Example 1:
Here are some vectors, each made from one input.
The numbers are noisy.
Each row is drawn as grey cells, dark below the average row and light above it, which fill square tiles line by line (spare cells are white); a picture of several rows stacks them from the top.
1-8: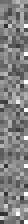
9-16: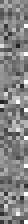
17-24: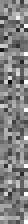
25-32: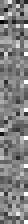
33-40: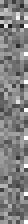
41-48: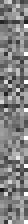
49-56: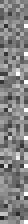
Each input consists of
three true/false values.
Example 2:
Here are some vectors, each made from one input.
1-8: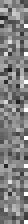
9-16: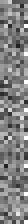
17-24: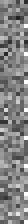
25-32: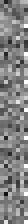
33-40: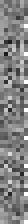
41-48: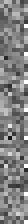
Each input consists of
three true/false values.
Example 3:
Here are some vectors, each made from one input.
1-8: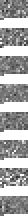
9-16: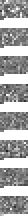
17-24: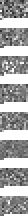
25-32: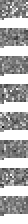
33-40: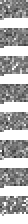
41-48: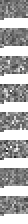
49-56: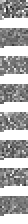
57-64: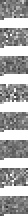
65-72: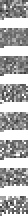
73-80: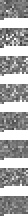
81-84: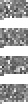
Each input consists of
a point on an 8-point line.
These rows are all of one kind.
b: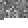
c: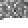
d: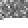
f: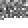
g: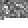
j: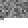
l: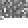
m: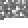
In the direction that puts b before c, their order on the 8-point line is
m, b, j, c, d, g, l, f.
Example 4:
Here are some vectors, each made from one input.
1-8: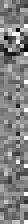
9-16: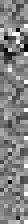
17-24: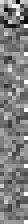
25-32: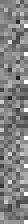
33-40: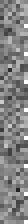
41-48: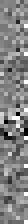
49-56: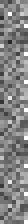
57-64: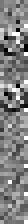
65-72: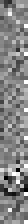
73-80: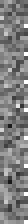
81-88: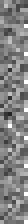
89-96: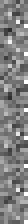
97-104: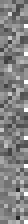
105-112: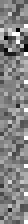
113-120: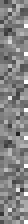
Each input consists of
either a fixed value, or three true/false values.
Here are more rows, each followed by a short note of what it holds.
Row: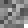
three true/false values
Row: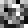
a fixed value
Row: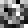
a fixed value
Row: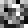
a fixed value
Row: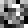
a fixed value
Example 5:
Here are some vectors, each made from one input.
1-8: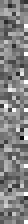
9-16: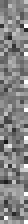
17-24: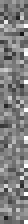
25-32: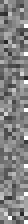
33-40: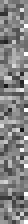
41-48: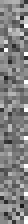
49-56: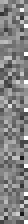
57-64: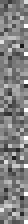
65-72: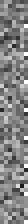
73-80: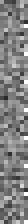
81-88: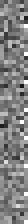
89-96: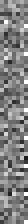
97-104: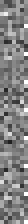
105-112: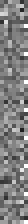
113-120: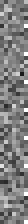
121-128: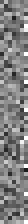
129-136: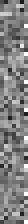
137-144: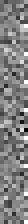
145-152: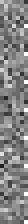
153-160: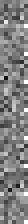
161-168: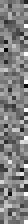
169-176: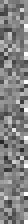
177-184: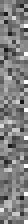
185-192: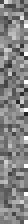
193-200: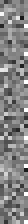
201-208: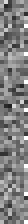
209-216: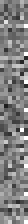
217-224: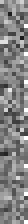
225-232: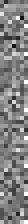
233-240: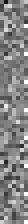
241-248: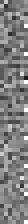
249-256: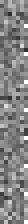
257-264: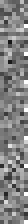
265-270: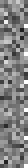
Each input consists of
five true/false values.
